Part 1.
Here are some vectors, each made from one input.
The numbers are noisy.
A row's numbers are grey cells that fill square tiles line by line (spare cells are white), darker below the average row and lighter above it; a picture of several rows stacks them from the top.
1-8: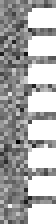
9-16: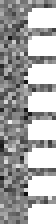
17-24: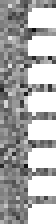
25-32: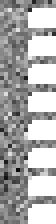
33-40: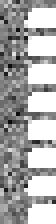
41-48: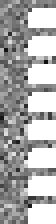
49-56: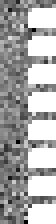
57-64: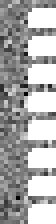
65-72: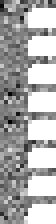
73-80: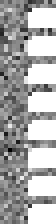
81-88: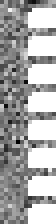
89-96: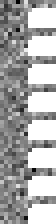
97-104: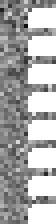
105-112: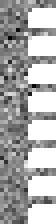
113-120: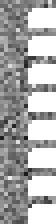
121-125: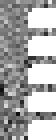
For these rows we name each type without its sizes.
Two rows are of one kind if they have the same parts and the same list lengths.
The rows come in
3 kinds.
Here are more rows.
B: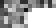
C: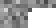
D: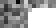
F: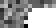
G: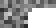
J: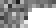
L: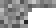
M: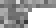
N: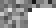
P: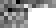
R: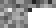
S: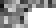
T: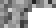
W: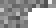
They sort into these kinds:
B, S
C, L, M, N, R, T, W
D, F, G, J, P

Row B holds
a fixed value.
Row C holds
a label and a true/false value.
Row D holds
a point on a circle.
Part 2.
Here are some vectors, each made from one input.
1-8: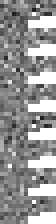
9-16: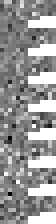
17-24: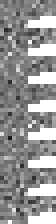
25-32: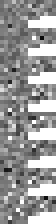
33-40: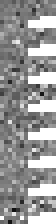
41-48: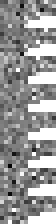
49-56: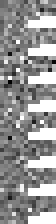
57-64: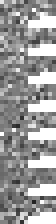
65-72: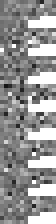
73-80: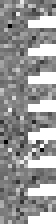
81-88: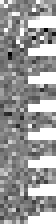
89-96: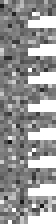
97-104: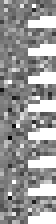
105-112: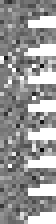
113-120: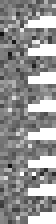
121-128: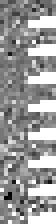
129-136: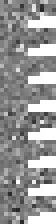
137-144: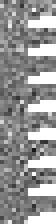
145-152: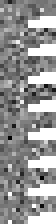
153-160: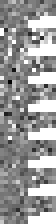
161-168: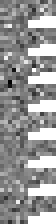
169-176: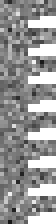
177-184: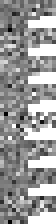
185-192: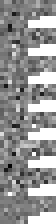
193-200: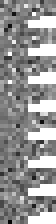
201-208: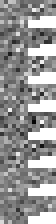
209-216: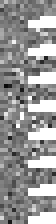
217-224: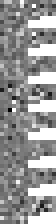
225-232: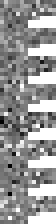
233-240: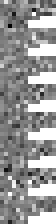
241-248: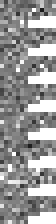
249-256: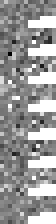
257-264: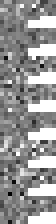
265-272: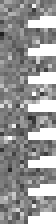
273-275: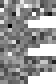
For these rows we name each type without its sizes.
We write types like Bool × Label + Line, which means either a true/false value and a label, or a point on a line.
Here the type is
Bool × Bool × Bool × Tree × Tree.
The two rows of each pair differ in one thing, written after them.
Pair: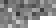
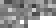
one of the three true/false values
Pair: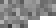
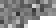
the node of one of the two trees
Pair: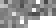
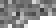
one of the three true/false values
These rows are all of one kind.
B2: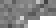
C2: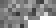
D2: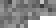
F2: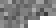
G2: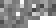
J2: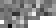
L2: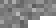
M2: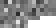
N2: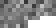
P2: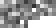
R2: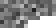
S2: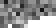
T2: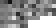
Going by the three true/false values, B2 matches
C2, L2, R2 and T2.
